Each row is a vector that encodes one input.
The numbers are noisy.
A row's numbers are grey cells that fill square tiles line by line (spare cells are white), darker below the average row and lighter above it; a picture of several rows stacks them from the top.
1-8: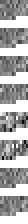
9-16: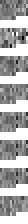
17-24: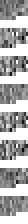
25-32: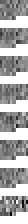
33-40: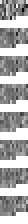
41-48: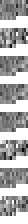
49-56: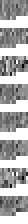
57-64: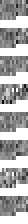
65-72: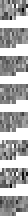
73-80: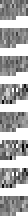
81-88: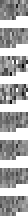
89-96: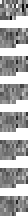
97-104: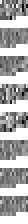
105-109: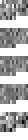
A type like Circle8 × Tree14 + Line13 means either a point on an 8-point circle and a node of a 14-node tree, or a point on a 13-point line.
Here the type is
Bool × Bool × Bool × Bool + Label7.
